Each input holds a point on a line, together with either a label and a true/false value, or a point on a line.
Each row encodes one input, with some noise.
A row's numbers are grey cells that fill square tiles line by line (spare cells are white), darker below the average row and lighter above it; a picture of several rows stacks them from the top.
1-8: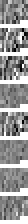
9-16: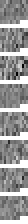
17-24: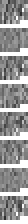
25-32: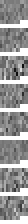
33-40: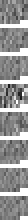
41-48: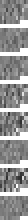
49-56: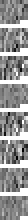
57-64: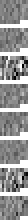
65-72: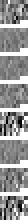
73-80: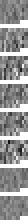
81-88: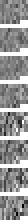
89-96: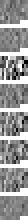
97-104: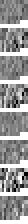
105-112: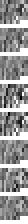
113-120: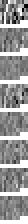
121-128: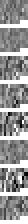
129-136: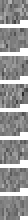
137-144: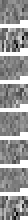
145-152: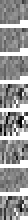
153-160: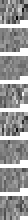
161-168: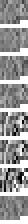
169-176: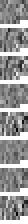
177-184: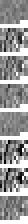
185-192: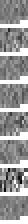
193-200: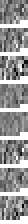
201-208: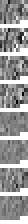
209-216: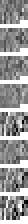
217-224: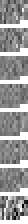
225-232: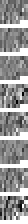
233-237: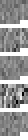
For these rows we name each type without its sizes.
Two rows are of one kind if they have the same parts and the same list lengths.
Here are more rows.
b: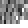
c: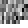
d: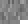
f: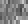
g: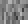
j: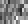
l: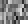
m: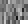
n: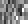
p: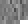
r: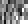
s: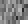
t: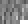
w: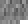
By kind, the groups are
b, l, n, r, t
c, d, f, g, j, m, p, s, w

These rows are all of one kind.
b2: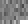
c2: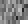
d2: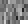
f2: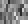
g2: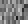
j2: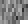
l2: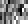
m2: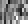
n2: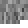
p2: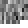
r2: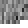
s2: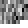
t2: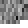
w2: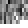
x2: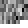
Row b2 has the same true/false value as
d2, l2, n2 and p2.
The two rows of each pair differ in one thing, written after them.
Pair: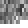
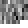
the place on the line
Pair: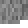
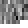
the true/false value
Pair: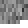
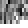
the label
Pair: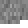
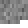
the label
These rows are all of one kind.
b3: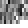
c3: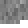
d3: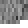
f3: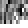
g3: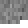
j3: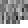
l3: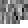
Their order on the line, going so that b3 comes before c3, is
j3, b3, c3, g3, f3, d3, l3.
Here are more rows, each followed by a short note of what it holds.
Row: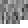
a label, a point on a line and a true/false value
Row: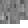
a point on each of two lines
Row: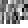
a label, a point on a line and a true/false value
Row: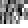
a point on each of two lines
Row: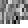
a point on each of two lines
